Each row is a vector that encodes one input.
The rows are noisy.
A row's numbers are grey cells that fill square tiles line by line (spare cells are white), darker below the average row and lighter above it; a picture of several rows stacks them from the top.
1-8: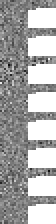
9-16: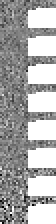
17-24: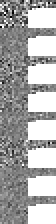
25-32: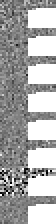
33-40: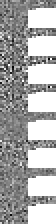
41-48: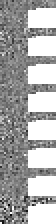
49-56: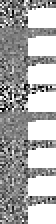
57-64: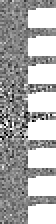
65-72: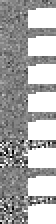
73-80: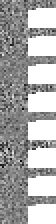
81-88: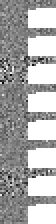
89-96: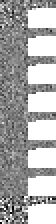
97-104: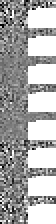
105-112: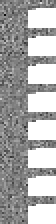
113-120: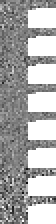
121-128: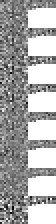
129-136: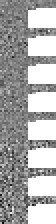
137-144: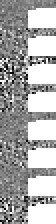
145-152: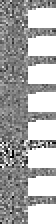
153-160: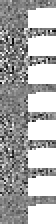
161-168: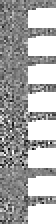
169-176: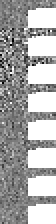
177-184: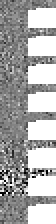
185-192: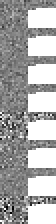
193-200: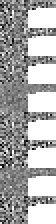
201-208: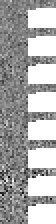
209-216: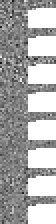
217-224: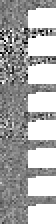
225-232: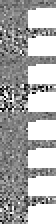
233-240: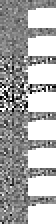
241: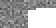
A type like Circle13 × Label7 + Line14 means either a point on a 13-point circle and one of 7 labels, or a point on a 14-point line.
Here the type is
Bool × Bool × Bool × Circle9 + Unit.
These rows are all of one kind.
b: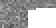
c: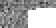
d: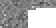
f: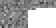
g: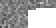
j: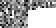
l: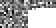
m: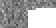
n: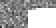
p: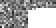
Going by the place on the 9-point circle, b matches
n and p.
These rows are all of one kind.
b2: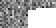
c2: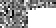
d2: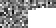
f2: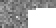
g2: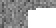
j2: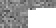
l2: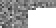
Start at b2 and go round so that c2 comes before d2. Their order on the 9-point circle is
b2, f2, j2, c2, l2, d2, g2.
